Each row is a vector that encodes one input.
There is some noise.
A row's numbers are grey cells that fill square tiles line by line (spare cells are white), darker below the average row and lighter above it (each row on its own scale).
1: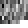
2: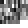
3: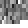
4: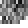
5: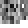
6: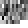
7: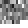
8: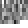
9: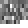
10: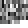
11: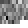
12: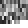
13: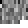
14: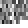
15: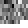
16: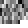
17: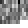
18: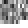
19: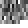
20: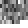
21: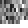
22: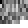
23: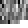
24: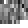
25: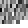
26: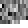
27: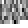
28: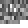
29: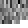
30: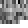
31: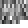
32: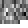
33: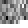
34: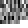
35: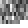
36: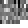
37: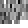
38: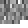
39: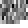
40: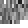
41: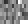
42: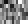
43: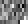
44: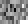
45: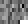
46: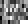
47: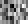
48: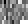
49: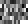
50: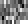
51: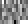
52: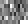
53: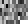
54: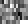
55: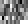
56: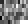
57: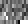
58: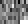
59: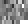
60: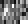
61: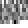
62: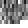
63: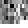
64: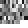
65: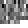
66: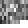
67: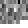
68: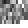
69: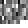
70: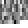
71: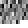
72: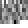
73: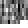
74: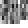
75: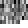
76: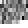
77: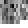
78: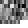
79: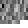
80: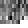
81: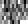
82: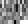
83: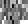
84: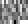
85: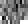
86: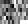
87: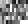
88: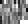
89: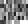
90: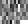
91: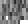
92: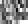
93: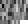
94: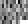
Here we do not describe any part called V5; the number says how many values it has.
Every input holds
a list of up to two items, each a true/false value and a value of V5.
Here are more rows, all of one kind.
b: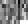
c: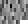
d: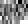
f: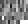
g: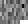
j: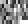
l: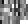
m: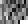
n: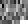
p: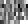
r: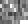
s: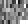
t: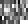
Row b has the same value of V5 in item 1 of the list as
f, j, n and s.
